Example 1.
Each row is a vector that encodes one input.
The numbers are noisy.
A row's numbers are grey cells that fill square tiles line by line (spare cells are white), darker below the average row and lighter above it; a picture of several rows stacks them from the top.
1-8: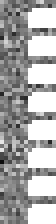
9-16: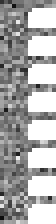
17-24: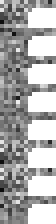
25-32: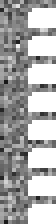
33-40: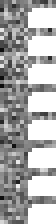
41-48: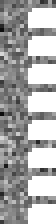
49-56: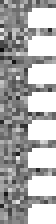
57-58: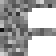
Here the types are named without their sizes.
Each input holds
either a fixed value, or a node of a tree.
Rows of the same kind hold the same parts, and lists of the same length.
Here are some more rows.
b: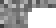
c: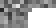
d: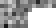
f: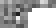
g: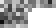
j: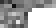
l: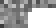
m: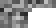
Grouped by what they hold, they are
b, c, d, f, j, l, m
g

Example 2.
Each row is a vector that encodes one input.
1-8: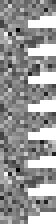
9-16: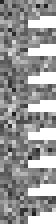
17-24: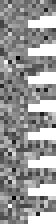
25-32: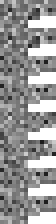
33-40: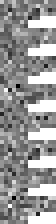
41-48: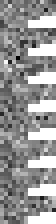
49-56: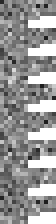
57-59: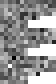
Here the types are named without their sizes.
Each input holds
a point on a circle.
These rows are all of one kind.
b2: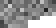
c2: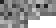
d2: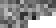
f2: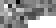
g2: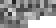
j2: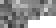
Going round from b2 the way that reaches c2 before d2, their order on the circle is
b2, c2, g2, j2, f2, d2.
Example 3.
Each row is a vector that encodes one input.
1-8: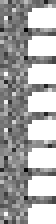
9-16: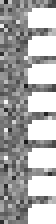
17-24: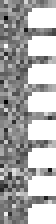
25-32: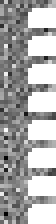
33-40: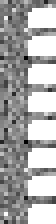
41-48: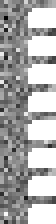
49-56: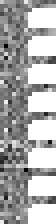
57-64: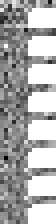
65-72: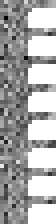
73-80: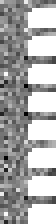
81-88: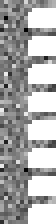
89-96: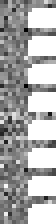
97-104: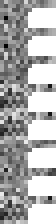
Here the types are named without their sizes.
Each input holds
either a fixed value, or three true/false values.
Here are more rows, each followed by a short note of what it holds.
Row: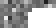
three true/false values
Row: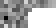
three true/false values
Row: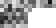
a fixed value
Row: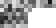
a fixed value
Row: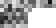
a fixed value
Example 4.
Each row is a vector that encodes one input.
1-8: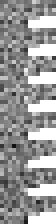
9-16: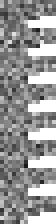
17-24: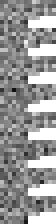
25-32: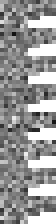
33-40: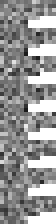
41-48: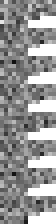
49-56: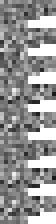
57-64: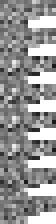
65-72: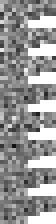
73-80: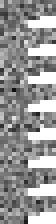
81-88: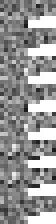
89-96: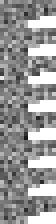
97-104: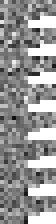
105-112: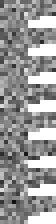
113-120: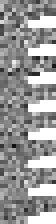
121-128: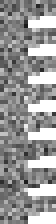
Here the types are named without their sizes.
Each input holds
a point on a circle.
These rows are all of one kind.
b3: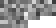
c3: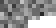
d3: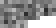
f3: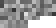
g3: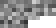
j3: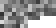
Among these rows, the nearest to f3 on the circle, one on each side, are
b3 and g3.
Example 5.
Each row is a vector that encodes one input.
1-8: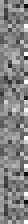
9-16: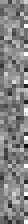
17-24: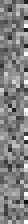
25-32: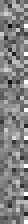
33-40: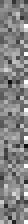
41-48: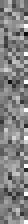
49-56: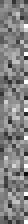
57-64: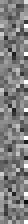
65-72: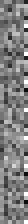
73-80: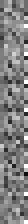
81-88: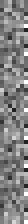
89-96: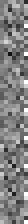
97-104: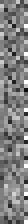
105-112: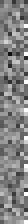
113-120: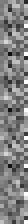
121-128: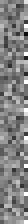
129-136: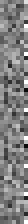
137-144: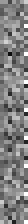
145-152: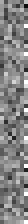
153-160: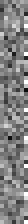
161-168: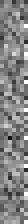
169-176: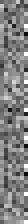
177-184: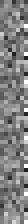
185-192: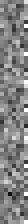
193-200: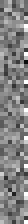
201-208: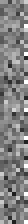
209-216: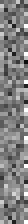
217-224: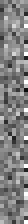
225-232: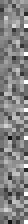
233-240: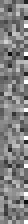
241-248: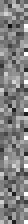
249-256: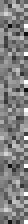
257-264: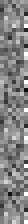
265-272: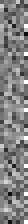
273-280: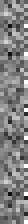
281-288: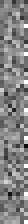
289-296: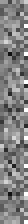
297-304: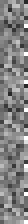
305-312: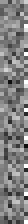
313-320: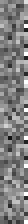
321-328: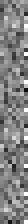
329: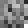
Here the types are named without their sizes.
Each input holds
a point on a line.
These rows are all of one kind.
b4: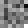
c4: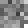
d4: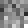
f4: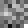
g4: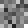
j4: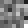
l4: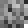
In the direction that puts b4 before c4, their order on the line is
b4, g4, c4, d4, j4, l4, f4.
